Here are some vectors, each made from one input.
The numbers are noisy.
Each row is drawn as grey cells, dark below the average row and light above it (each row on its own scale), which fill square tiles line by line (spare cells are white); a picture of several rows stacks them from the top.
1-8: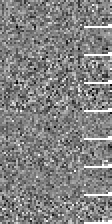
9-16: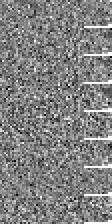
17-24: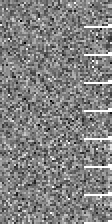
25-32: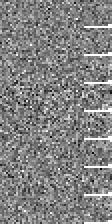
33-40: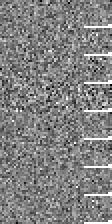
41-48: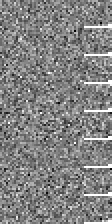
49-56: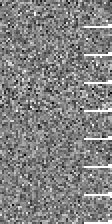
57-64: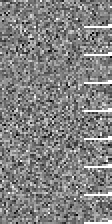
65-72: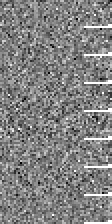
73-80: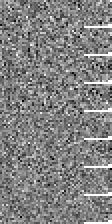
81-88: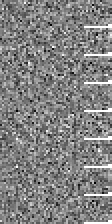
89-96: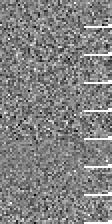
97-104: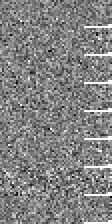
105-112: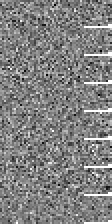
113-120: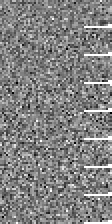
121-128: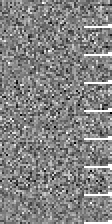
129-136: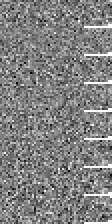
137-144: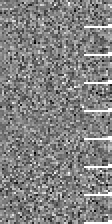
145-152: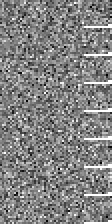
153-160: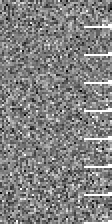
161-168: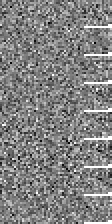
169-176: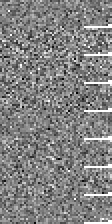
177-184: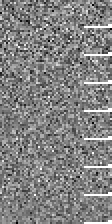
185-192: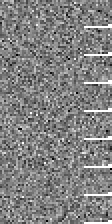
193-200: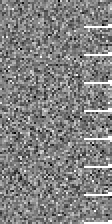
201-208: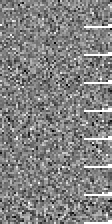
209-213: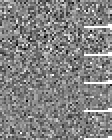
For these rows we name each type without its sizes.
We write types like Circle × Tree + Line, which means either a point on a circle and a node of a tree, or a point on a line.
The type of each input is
Bool × Bool × Bool × Bool × (Label + Line).
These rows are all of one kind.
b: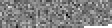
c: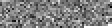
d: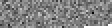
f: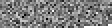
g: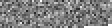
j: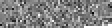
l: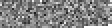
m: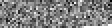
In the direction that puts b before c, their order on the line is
l, b, g, c, f, j, m, d.
